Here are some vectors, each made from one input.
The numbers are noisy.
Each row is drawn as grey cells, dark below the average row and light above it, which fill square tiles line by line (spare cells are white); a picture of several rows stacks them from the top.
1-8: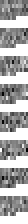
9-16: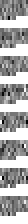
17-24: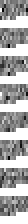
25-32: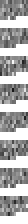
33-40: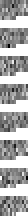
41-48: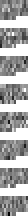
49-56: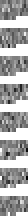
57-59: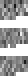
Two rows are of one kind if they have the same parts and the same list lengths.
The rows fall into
2 kinds.
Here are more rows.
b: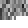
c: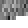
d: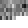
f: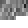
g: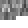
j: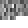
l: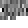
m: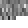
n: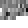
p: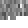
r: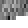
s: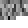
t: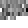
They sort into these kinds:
b, c, d, f, g, j, m, p, r, s
l, n, t

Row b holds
a point on a 6-point circle and four true/false values.
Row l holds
a point on a 6-point circle.
